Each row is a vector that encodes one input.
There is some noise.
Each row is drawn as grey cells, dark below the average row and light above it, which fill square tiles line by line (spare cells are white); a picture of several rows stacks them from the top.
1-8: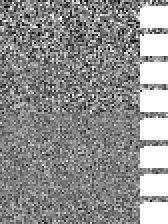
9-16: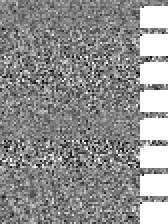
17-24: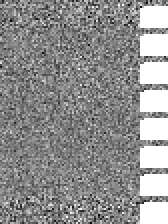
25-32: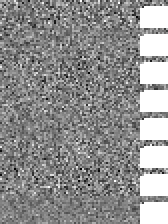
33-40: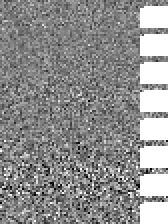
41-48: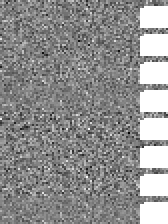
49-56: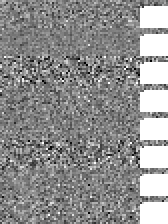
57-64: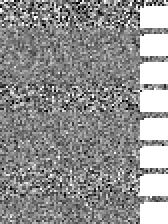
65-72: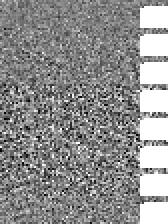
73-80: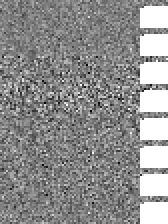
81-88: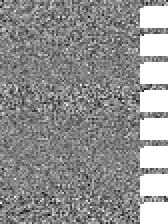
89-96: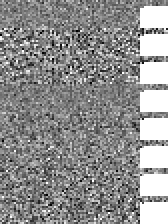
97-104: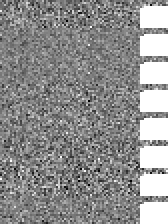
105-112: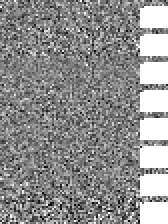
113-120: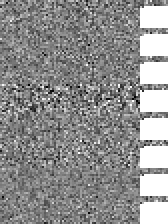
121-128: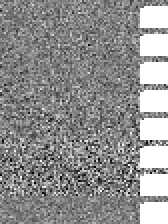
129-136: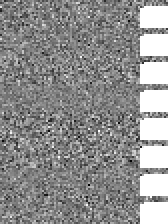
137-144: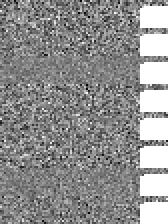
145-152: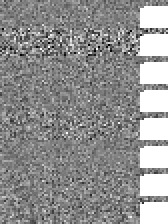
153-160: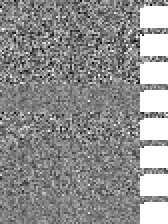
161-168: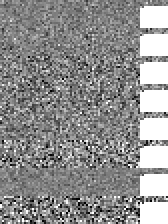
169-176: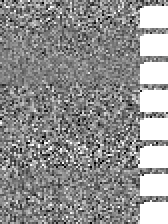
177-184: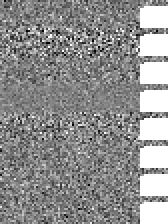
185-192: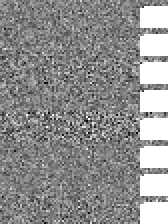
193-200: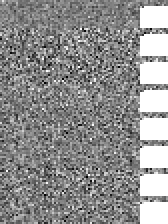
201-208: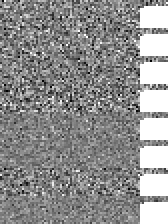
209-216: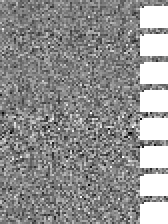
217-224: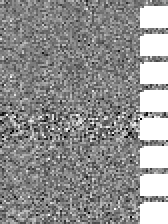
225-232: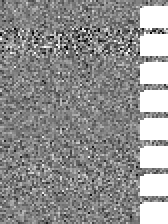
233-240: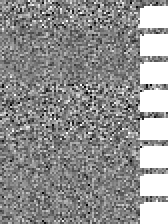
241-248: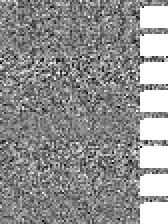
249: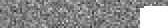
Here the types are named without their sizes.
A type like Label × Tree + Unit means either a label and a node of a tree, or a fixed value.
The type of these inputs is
Bool × Circle + Line.
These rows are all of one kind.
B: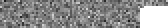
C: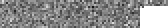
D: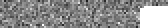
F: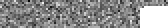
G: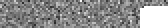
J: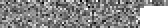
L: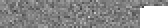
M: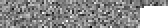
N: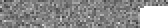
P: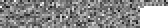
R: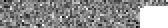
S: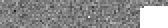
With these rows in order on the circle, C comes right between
J and P.
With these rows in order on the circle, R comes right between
L and S.
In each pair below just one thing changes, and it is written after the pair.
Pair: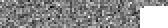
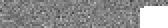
the true/false value
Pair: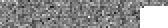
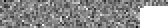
the true/false value
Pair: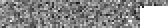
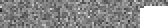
the true/false value
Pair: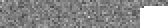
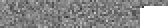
the place on the circle
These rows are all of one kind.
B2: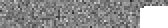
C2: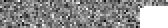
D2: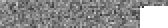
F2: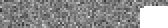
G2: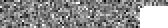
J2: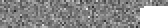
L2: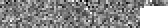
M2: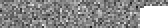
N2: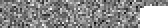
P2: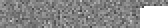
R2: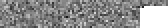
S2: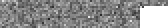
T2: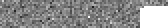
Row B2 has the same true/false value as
L2, M2 and P2.
